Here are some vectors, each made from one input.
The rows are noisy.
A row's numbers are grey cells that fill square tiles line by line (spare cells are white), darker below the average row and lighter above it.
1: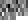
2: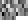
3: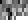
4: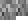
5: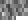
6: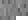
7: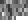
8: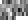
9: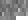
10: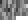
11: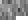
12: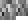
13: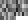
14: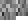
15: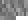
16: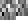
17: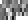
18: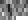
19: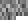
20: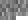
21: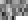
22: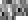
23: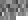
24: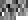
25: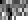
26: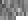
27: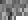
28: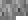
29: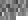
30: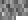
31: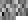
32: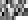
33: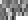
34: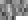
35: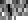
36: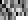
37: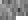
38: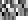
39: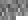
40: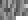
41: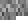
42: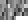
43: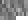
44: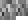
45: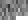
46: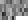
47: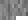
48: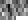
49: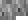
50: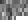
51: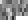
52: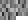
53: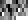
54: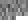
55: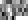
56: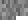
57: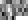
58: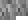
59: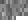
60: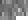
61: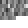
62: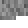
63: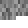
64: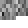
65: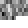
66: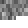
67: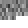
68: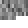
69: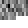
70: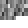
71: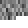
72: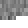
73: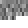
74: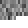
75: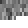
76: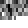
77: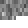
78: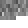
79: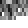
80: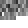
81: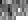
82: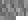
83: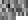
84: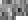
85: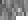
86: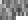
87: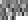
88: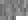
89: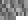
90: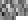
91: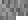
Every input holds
a list of up to two points on a 5-point line.
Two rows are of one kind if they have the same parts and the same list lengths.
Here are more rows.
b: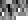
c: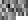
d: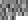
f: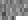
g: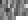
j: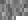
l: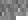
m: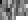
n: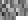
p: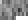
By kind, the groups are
b, d, f, l, n
c, j, p
g, m

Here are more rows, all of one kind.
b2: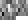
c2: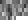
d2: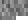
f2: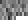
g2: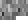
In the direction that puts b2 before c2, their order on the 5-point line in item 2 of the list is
b2, g2, f2, d2, c2.
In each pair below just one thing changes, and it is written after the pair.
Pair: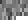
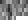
the place on the 5-point line in item 1 of the list
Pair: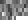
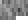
the place on the 5-point line in item 2 of the list
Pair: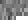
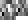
the place on the 5-point line in item 1 of the list
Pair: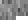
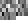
the place on the 5-point line in item 1 of the list
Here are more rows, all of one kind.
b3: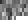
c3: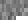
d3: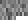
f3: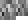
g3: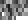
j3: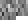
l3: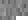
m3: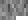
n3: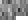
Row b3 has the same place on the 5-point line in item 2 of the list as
l3 and m3.
